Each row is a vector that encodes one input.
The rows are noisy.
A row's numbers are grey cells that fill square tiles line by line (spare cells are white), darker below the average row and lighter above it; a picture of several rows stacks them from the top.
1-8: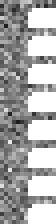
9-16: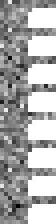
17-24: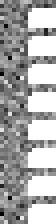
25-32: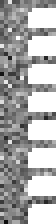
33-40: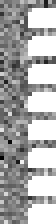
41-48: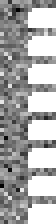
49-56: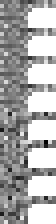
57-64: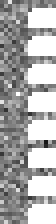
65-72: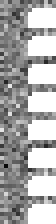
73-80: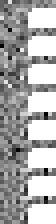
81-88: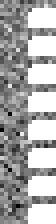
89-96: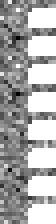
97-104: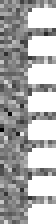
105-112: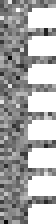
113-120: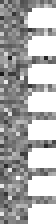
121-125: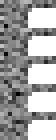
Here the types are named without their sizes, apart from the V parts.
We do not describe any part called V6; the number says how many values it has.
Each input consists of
a true/false value, together with either a point on a line, or a value of V6.
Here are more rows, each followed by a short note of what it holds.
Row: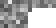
a true/false value and a value of V6
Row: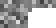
a true/false value and a value of V6
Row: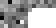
a point on a line and a true/false value
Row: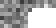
a true/false value and a value of V6
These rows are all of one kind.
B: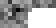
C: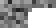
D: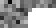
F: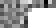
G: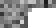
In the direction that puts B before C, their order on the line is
B, C, D, G, F.
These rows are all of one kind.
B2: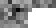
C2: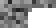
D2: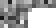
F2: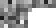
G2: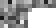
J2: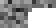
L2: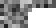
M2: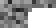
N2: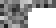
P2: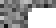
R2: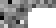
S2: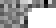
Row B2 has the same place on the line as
L2 and N2.
